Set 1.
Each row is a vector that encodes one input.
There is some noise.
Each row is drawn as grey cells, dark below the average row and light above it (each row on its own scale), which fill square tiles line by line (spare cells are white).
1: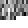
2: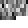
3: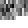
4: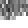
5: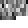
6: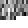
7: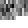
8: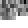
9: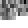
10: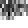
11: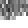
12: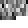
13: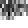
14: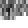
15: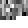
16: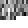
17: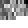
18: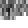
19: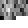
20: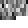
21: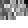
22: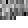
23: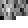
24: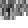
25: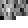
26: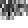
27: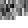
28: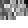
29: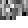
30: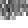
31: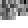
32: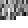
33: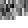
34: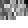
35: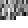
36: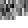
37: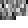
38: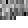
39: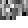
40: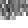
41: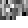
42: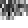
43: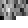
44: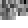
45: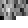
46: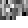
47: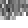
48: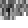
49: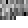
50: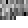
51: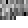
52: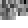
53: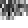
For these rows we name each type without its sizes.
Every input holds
a point on a line.
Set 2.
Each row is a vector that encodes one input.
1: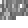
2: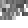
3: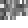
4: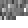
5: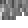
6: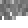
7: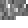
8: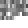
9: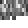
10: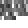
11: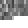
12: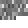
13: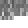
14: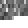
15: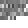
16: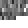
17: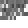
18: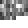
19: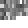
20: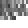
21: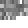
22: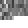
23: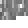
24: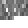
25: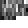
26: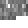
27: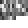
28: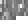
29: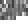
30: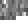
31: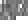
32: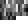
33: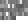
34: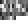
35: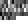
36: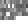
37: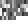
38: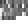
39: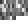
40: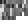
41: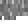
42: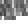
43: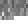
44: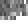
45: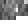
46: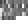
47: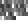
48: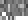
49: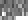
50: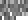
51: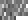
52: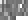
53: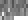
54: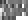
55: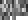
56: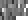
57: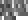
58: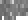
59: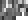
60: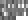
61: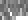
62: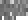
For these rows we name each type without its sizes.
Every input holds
a label.
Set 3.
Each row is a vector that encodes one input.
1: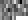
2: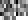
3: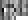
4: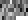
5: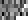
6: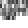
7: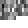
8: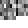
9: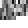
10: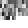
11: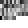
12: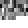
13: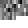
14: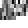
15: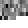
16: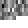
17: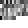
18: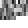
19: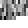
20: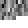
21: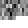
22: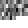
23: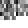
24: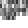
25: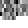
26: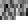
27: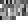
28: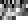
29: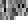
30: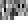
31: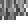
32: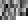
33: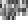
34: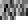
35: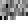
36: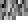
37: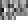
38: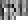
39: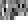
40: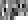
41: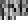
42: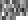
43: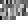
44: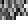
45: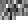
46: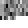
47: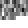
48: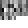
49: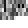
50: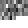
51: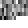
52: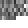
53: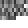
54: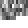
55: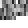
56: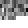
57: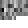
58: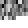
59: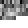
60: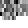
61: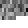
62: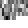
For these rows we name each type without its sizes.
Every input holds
a label.
